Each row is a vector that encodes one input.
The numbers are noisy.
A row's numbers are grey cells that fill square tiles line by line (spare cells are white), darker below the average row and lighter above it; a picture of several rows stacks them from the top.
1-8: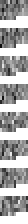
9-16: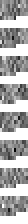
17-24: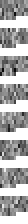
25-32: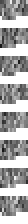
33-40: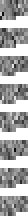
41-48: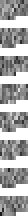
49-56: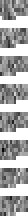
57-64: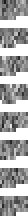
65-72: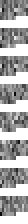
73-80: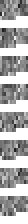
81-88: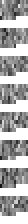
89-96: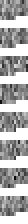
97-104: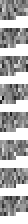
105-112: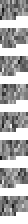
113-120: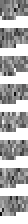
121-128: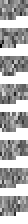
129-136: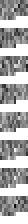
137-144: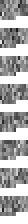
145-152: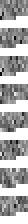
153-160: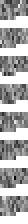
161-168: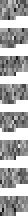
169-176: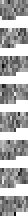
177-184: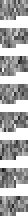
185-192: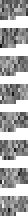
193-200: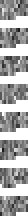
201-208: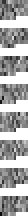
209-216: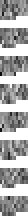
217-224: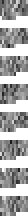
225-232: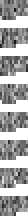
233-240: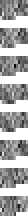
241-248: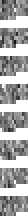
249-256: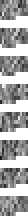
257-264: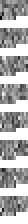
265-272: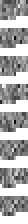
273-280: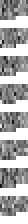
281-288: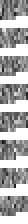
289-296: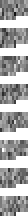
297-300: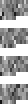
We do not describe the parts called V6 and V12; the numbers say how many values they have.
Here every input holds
a value of V12, together with either a node of a 15-node tree, or a true/false value and a value of V6.
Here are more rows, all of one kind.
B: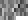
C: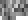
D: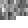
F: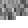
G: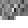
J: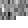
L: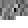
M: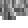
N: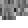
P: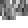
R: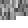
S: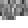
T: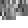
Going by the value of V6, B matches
G and L.
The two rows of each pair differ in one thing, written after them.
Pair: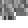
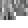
the true/false value
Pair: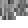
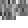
the value of V12
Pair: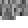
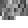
the value of V6
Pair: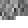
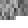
the true/false value
